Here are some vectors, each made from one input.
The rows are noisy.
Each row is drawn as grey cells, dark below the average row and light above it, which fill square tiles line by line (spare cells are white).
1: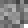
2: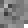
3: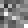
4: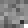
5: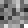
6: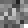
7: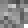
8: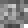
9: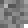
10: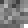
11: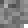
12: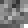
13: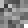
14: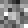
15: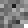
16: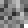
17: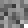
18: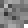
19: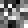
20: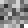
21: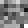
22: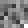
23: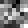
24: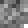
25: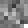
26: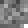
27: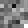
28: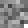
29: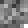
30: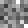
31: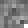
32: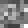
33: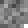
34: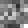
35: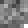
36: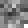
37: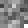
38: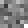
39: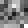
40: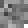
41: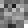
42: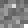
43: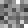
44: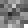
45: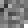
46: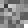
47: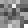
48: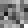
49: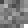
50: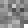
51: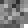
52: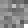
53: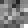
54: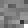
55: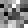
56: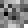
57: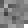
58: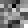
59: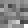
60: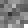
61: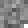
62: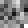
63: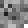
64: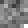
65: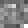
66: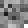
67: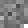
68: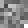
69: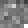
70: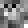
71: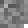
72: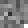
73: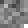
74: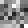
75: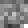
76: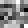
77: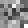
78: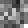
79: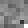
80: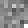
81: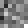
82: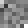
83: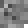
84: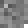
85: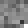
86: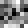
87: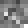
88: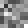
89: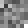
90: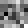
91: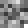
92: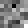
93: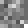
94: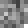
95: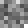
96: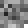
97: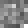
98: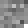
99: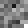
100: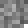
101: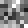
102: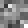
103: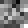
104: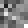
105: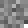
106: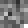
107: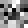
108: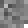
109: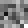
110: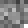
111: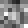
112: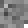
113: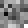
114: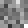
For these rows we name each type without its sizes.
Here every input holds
a true/false value, together with either a fixed value, or two labels.
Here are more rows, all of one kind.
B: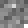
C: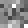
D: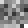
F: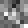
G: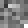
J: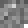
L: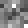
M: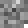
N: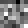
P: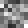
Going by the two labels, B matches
G, J, L and N.
